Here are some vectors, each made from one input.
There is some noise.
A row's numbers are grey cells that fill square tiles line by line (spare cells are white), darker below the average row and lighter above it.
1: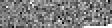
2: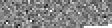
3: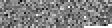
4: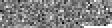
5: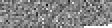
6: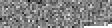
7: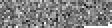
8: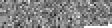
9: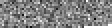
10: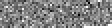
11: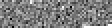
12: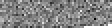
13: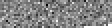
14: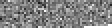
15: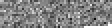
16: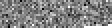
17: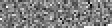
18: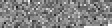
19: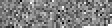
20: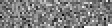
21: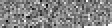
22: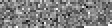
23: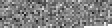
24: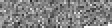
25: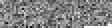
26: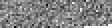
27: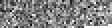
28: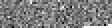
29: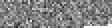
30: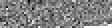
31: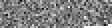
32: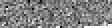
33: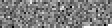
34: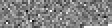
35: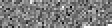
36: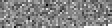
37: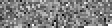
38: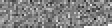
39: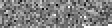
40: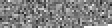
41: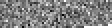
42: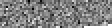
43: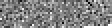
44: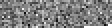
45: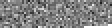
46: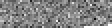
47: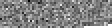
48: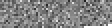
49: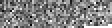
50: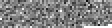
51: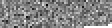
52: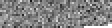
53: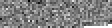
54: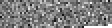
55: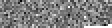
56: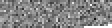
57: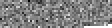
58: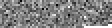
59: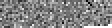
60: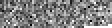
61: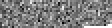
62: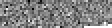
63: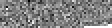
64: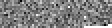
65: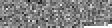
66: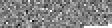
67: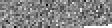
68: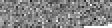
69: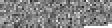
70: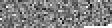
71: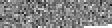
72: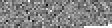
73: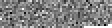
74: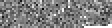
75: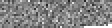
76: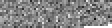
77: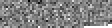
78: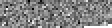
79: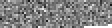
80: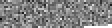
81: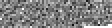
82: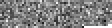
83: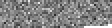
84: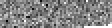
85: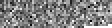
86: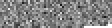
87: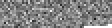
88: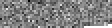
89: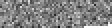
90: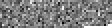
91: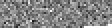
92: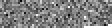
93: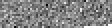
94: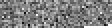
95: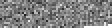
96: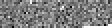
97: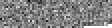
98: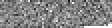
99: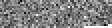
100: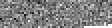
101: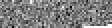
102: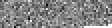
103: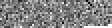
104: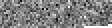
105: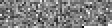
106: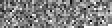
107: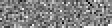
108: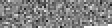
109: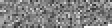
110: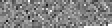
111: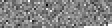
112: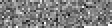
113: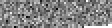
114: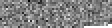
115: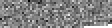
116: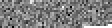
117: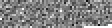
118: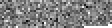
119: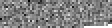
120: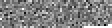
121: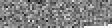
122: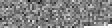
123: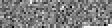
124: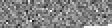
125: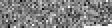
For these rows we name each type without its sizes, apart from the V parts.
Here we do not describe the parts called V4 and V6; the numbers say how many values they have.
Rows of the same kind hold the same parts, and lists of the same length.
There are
4 kinds of row.
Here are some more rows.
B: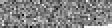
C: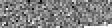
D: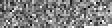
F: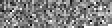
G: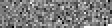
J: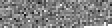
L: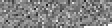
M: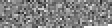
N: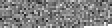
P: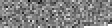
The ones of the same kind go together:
B, L
C, J, M, N, P
D, F
G

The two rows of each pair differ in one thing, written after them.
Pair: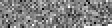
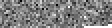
the value of V6
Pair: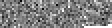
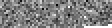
the value of V6
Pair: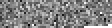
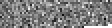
the value of V6
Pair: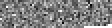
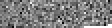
the value of V4
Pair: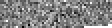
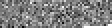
the value of V4
